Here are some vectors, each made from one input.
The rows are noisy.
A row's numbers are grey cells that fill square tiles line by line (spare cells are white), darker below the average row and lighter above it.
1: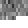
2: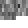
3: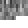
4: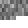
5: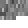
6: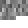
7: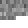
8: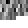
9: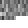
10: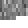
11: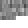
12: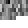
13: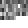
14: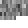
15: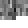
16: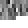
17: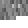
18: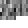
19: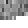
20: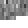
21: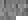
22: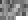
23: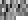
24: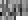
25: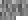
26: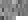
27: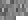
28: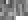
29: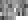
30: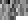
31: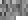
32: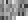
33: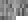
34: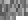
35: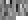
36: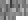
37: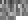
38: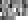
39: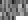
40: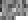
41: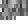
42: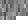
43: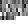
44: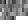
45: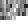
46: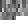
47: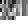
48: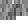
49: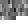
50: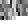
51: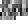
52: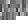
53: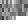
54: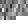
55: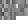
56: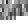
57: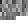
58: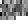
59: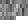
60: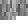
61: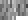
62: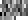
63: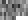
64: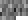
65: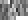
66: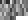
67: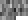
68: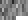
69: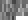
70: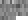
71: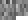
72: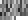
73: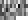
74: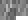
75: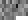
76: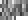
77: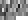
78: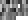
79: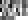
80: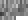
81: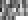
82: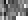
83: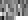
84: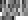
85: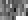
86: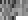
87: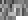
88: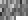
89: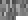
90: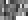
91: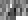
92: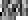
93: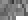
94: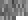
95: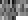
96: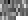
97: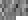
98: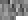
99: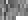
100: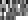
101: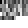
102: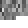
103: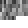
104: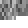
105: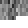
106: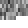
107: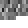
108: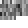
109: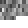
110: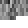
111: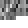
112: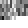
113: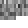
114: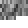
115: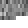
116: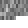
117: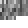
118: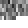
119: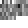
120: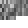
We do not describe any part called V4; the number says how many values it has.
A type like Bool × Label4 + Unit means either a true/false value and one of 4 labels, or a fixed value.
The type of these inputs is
(Line6 + Tree7) × V4.
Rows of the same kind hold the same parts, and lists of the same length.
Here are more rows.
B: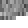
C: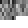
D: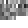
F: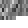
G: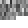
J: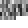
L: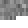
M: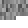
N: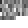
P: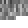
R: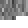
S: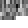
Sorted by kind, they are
B, F, G, J, L, M, N, P, S
C, D, R

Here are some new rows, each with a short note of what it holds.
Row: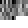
a point on a 6-point line and a value of V4
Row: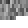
a node of a 7-node tree and a value of V4
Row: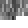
a point on a 6-point line and a value of V4
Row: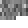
a node of a 7-node tree and a value of V4
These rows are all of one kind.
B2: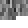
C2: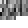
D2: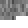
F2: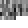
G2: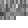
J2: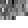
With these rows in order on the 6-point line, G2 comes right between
C2 and D2.
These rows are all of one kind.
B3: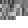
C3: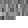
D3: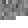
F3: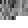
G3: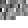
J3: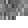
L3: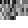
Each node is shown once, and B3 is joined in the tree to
C3 and L3.
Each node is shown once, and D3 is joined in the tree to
C3 and G3.
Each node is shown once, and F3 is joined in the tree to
J3.
